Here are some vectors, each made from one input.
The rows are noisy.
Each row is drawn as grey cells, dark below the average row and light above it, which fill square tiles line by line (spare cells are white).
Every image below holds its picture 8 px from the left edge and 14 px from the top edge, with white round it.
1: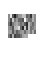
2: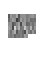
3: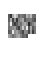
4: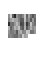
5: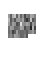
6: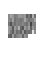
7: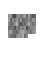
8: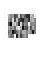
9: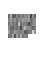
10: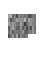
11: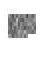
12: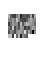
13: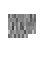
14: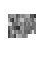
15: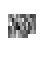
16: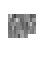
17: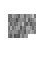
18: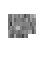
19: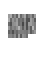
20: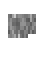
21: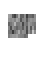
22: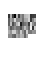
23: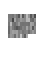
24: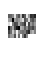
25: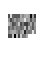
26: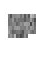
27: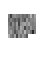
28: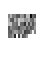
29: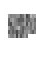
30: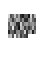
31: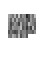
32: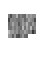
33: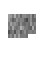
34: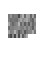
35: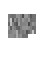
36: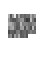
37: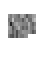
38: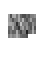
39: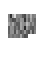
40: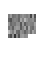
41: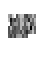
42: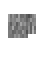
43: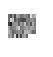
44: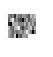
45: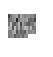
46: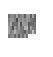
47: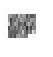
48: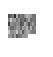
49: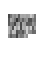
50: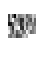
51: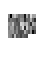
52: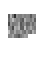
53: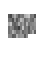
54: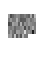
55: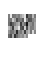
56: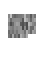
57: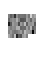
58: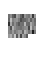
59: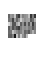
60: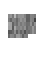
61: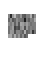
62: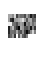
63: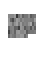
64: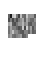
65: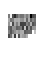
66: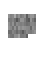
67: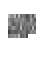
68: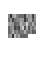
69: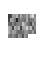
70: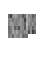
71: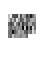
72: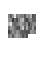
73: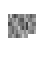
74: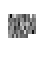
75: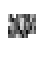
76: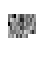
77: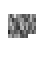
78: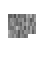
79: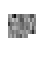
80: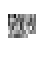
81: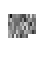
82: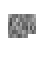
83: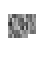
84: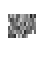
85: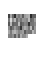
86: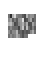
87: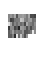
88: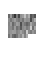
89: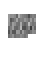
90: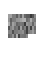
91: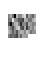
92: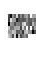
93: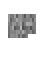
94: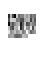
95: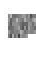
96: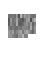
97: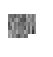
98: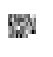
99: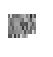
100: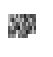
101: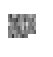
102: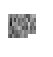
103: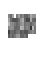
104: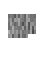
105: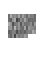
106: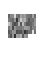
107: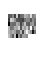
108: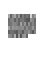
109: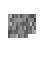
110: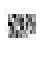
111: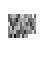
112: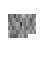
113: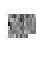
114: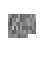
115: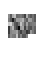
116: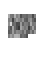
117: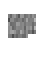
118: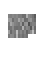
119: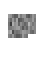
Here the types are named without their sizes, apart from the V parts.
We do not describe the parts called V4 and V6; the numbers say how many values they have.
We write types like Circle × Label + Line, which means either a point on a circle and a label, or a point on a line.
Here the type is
Bool × V4 + Line × V6.
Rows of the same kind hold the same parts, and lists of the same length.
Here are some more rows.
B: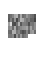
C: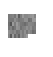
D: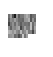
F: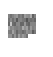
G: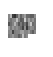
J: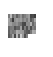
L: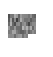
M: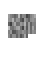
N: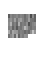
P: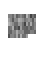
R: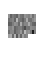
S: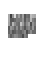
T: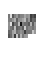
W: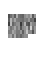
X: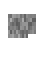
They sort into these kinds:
B, F, L, M, N, T, W, X
C, D, G, J, P, R, S

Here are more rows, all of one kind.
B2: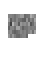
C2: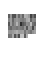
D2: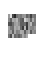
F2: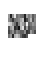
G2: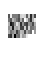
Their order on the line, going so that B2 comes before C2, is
D2, B2, C2, G2, F2.
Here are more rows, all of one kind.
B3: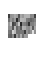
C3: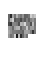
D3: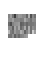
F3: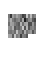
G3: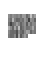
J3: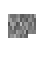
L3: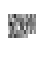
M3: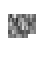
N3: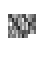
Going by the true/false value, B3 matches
G3 and M3.
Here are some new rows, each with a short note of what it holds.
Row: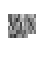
a point on a line and a value of V6
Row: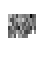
a true/false value and a value of V4
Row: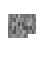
a point on a line and a value of V6
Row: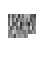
a true/false value and a value of V4
